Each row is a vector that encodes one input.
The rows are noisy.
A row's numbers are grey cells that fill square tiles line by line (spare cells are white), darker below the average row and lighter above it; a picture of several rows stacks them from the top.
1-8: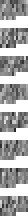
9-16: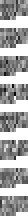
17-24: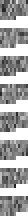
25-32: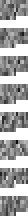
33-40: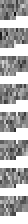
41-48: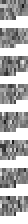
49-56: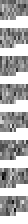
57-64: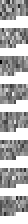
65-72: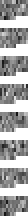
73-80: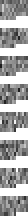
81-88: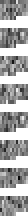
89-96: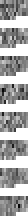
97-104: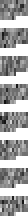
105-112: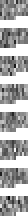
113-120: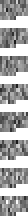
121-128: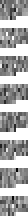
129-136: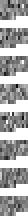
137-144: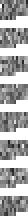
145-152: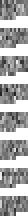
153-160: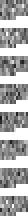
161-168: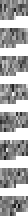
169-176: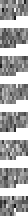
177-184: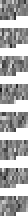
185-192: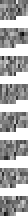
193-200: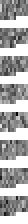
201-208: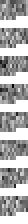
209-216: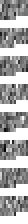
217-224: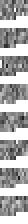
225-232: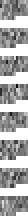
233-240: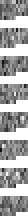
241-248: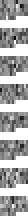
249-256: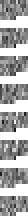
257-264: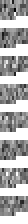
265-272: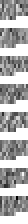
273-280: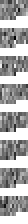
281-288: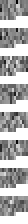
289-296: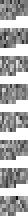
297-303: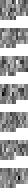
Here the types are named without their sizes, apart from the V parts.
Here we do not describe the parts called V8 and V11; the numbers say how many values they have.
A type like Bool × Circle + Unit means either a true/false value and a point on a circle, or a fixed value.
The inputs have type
Label × (Line + V8) × V11.
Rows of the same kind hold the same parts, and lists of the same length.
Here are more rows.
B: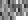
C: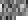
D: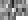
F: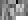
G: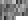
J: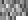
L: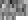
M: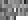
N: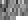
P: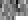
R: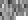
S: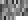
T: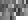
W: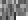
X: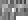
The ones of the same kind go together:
B, L, P, R, T
C, D, F, G, J, M, N, S, W, X

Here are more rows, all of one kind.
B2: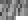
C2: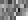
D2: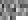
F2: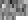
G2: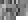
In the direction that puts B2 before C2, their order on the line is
F2, B2, G2, C2, D2.
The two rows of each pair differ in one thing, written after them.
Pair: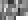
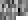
the value of V11
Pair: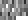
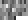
the label
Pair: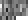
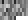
the value of V8
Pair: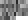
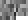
the value of V11
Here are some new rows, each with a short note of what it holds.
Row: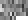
a label, a value of V8 and a value of V11
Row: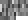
a label, a value of V8 and a value of V11
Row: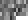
a label, a point on a line and a value of V11
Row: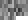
a label, a point on a line and a value of V11
